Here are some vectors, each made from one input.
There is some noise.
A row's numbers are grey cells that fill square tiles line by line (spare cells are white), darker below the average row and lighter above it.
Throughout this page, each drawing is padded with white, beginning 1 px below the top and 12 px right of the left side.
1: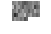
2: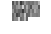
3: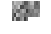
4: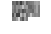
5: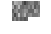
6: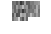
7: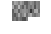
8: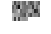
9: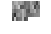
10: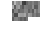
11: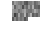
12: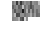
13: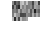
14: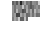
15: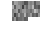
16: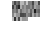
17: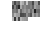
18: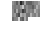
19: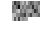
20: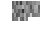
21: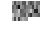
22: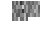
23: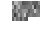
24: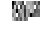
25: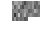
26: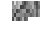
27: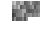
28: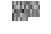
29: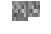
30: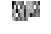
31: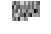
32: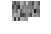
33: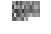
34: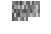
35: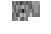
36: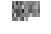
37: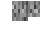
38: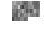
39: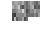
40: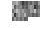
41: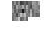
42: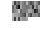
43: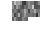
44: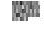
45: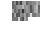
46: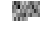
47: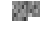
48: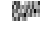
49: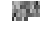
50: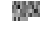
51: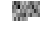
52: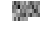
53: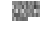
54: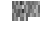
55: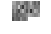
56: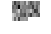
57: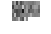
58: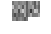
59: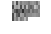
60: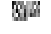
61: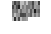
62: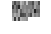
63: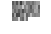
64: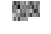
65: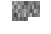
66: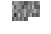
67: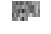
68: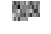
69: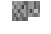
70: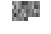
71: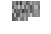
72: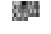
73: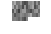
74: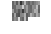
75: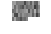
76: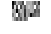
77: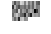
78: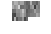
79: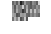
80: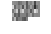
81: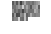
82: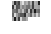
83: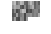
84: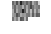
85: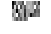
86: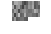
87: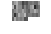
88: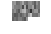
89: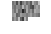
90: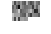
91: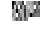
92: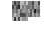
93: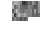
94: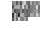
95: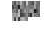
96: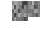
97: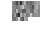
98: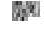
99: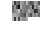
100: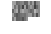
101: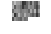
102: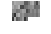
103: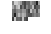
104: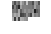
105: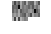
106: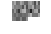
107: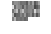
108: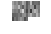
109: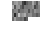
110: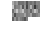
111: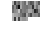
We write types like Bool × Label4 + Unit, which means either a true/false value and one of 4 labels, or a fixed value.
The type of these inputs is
List3(Line6).
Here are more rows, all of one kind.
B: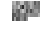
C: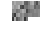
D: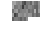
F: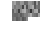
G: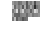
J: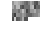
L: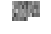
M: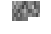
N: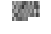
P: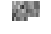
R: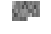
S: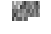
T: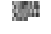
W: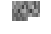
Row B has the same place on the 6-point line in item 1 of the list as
C, J, P and S.
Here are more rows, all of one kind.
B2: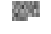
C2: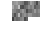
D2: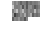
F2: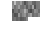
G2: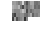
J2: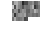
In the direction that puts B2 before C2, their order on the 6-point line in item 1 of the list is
B2, D2, J2, F2, C2, G2.
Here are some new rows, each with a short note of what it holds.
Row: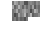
a list of three items
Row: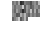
a list of two items
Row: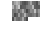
a list of three items
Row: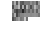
a list of two items
